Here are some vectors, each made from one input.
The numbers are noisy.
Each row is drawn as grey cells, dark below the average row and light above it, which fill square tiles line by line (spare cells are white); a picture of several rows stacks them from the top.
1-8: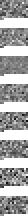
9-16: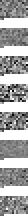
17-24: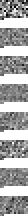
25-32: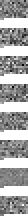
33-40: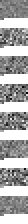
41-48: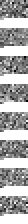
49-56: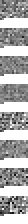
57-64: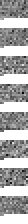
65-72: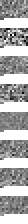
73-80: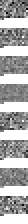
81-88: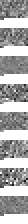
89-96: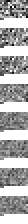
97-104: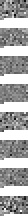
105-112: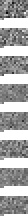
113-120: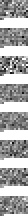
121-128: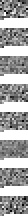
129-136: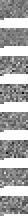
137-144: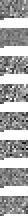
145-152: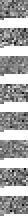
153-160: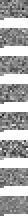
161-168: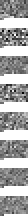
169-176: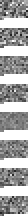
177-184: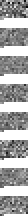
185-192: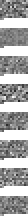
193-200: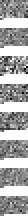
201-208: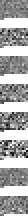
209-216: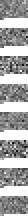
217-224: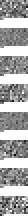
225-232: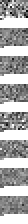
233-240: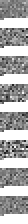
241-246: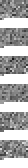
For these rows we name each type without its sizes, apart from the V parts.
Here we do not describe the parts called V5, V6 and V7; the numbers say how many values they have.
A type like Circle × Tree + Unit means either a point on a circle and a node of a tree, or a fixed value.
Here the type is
Bool × Bool × Bool × Line × Line × (Tree + V5) × V7 + V6.
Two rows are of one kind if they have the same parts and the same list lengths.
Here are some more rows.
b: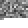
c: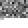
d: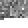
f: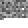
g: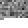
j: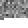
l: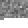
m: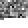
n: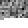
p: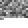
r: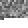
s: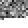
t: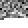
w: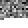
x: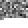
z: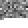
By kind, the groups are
b, c, d, g, m, n, s, x
f, t
j, l, p, r, w, z

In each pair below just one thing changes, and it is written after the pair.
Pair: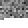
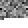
the value of V5
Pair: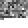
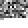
the value of V5
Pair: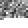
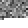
the place on one of the two lines
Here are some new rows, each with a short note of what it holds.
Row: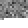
a point on each of two lines, three true/false values, a value of V5 and a value of V7
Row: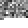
a point on each of two lines, three true/false values, a value of V5 and a value of V7
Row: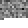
a point on each of two lines, three true/false values, a value of V5 and a value of V7
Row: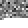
a value of V6
